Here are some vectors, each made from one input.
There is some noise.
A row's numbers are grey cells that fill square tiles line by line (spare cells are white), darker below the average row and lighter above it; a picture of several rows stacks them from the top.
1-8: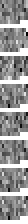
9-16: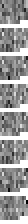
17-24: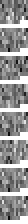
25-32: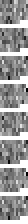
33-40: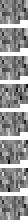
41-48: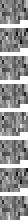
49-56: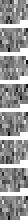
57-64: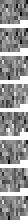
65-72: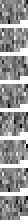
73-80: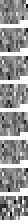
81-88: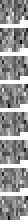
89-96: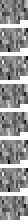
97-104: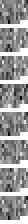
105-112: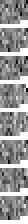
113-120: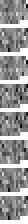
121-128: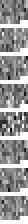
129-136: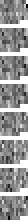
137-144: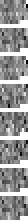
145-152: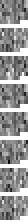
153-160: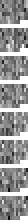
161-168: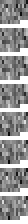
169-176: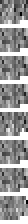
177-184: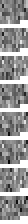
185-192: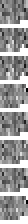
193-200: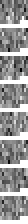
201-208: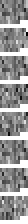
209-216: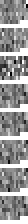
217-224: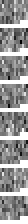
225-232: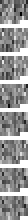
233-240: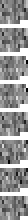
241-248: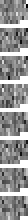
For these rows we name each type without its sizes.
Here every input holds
either a point on a circle, or a fixed value.
